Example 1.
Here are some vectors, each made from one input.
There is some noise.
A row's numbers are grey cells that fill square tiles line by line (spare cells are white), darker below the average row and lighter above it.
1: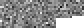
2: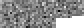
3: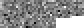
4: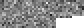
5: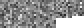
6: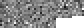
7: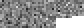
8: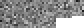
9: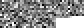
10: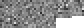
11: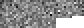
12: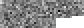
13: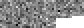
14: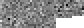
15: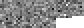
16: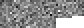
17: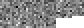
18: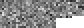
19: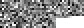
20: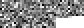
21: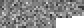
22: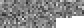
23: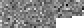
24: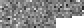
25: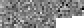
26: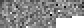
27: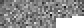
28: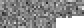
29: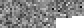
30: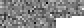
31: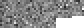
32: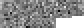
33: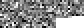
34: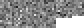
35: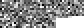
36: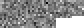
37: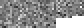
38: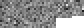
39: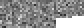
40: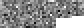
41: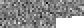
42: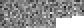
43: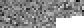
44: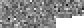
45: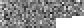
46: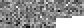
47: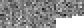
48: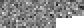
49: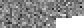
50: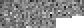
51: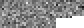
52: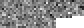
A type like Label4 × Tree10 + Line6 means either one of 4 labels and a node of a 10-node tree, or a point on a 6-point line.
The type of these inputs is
Bool × Bool × Bool + Unit.
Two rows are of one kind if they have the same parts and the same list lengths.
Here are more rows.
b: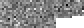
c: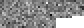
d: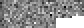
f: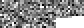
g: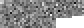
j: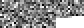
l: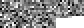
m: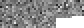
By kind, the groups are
b, c, d, g, m
f, j, l

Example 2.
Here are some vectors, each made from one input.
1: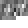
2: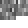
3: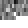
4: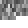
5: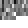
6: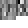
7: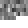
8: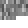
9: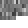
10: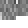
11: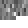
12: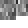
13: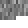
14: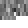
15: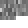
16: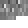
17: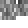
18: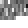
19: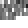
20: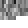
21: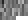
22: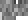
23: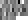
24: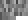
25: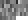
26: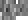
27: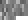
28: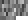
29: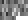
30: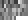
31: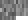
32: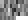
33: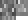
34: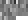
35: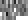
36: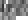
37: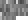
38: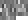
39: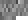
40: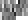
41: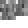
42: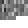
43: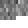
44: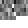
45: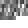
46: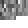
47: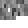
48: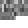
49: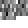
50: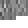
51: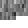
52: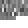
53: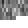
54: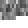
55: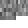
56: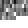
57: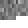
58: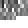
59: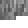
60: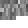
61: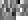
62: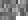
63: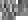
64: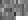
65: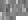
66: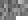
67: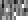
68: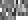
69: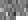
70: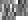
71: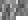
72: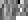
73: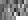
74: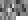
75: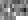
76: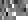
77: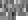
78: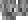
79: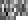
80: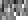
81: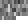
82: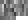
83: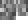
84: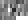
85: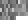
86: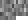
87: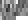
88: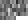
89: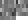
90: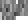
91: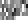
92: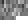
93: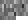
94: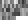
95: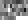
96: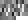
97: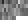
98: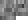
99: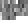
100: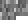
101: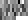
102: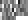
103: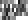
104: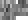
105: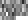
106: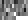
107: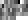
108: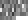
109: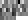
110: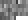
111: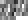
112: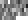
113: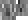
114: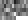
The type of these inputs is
Label5.
